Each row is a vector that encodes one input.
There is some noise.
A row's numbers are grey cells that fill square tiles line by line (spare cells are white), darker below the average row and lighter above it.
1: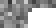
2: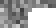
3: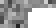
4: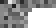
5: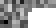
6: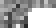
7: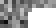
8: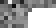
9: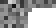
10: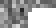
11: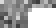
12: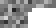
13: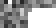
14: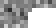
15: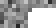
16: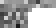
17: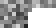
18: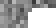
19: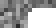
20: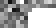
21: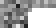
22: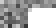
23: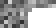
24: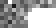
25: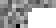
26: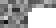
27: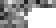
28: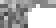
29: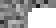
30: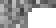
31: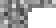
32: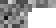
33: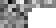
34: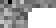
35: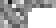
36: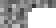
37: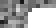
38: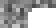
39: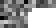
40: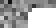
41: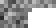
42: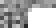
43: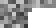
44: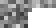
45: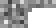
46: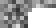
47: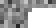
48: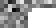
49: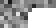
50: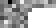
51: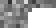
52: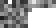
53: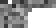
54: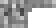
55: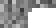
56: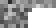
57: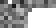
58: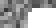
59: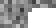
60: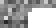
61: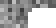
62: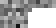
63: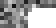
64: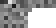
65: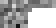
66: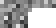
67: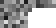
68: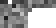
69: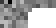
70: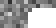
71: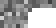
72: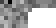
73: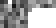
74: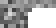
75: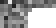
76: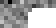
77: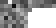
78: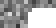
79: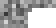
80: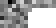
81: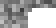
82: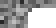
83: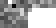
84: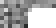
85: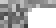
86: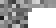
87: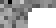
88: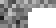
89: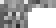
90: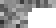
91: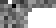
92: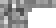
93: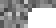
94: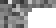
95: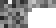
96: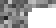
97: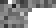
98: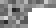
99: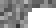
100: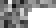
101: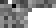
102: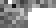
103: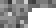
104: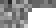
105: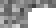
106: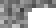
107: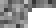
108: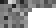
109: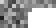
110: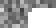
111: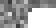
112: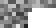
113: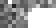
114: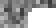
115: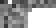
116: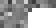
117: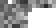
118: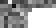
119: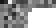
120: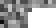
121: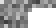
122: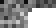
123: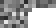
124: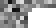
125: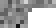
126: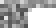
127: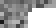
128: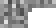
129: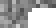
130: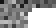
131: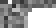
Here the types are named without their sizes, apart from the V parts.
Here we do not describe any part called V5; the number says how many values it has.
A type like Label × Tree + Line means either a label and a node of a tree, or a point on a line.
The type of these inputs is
(Circle + V5) × Line.
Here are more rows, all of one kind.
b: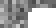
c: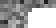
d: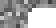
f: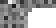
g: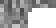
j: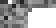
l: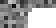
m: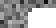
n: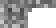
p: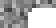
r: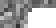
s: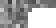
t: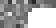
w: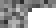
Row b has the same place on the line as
g, n, p and s.
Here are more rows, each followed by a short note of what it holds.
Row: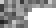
a point on a circle and a point on a line
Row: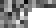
a point on a circle and a point on a line
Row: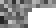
a point on a circle and a point on a line
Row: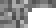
a point on a line and a value of V5
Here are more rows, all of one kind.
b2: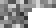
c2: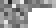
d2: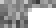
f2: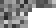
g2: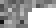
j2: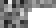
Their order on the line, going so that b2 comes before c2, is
f2, j2, g2, d2, b2, c2.
